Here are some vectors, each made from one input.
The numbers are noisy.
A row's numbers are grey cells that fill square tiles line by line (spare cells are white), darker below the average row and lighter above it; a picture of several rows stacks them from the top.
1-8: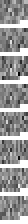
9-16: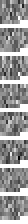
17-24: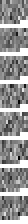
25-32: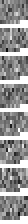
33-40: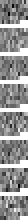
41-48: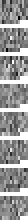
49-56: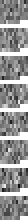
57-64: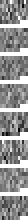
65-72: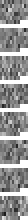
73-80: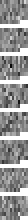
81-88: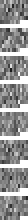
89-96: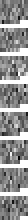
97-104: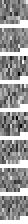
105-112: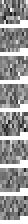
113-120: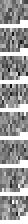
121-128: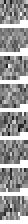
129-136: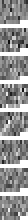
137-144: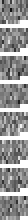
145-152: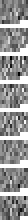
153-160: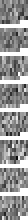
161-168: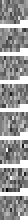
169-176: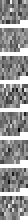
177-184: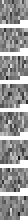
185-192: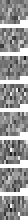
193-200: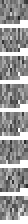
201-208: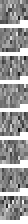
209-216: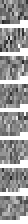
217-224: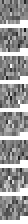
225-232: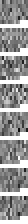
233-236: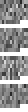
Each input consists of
a true/false value, together with either a point on a 9-point line, or a list of up to two points on a 5-point line.
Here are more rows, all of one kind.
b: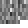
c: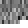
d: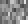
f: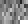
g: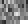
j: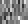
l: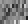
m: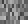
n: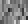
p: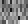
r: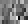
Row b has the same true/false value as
d, f and j.
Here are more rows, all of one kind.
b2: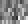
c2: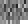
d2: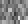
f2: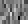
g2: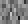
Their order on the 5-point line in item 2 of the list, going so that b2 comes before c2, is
g2, b2, c2, d2, f2.
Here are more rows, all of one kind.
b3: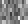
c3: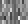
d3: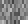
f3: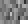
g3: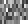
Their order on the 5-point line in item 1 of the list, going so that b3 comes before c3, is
b3, d3, f3, g3, c3.
